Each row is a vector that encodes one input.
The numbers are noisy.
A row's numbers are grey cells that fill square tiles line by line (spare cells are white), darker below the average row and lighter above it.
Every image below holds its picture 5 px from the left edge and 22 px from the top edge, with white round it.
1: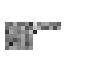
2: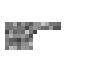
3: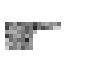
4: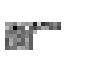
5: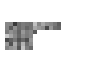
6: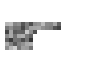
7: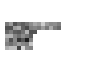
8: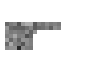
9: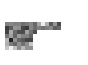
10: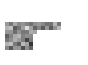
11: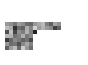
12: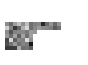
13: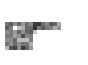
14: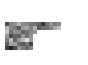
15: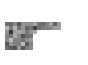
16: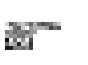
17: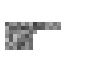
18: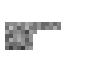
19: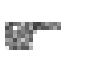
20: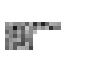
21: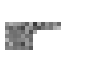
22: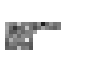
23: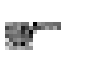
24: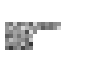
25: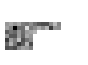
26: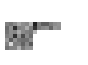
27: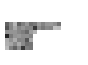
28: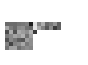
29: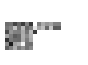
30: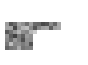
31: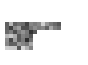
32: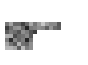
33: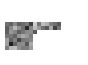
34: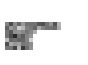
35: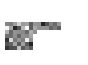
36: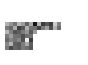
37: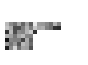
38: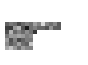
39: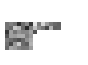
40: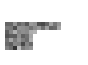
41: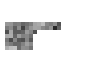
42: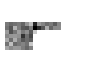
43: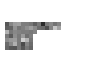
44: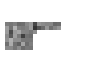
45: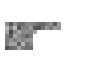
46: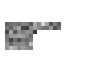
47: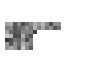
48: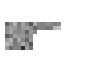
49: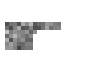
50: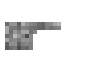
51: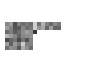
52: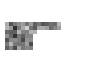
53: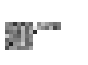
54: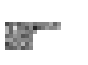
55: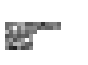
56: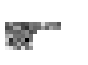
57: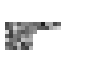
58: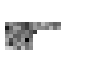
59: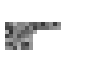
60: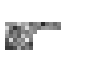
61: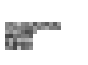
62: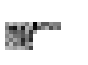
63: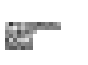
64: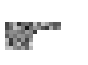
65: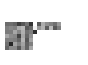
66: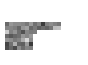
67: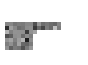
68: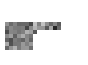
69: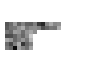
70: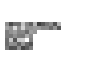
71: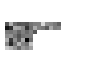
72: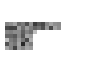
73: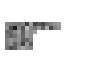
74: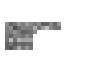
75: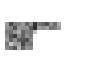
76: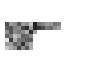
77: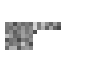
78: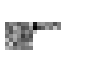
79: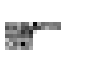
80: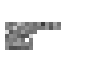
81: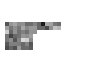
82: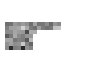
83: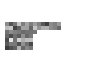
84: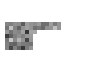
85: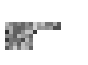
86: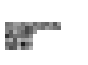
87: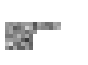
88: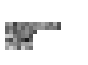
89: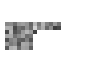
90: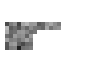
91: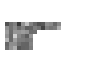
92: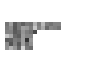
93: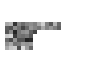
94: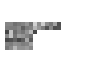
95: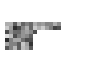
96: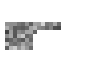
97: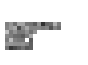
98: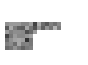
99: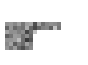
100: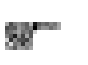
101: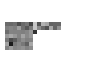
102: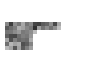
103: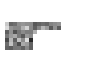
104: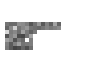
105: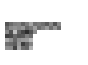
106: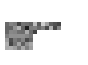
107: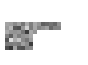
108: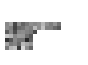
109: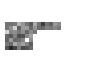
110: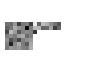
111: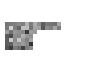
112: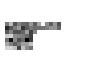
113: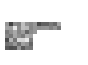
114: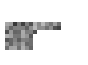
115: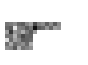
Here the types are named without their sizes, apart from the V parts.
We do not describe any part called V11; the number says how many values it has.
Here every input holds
either a point on a circle and a true/false value, or a value of V11.
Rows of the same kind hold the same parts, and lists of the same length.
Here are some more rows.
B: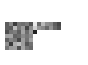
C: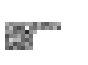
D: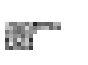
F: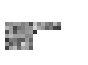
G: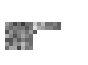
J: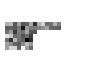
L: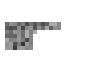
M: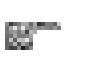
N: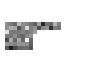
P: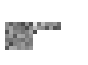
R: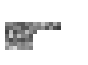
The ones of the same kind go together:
B, F, G, J, P, R
C, D, L, M, N

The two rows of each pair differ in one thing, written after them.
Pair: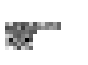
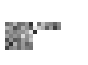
the true/false value
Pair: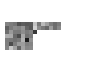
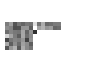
the place on the circle
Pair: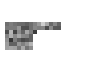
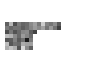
the true/false value
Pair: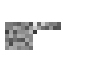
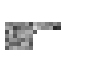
the place on the circle
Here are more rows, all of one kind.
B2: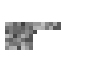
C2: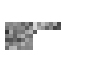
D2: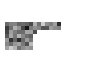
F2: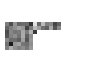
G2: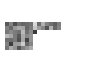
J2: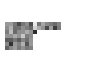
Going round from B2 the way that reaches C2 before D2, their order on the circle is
B2, C2, D2, G2, J2, F2.
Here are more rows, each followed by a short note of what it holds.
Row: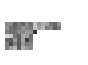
a point on a circle and a true/false value
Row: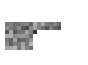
a point on a circle and a true/false value
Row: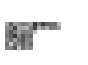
a value of V11
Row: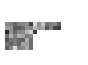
a point on a circle and a true/false value
